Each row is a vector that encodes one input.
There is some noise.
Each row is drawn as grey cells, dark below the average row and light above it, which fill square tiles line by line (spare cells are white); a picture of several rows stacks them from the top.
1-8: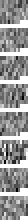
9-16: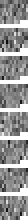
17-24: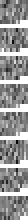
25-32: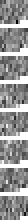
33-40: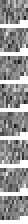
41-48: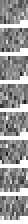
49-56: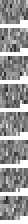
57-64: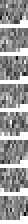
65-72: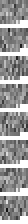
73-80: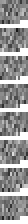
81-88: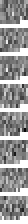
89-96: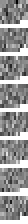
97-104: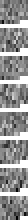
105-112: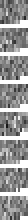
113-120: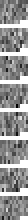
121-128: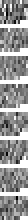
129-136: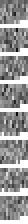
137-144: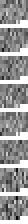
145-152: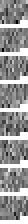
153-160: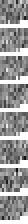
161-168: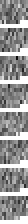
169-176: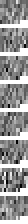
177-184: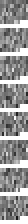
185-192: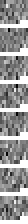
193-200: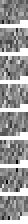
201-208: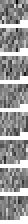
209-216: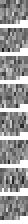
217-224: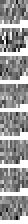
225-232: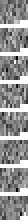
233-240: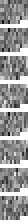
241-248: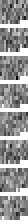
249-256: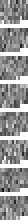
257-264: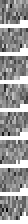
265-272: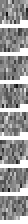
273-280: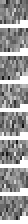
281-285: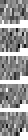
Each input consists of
a list of up to two points on a 9-point circle.
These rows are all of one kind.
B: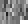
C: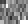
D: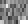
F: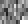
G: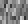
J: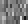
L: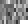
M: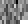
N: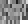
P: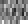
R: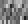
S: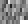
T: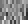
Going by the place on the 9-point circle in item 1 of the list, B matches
G, J and S.
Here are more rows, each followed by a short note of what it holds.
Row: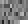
a list of one item
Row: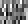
the empty list
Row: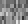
a list of one item
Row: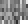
a list of two items
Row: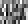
the empty list
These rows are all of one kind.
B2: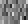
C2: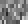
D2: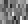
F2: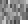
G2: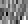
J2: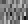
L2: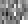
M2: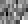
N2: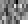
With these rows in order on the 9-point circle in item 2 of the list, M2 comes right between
G2 and J2.
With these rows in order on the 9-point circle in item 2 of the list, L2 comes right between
C2 and G2.
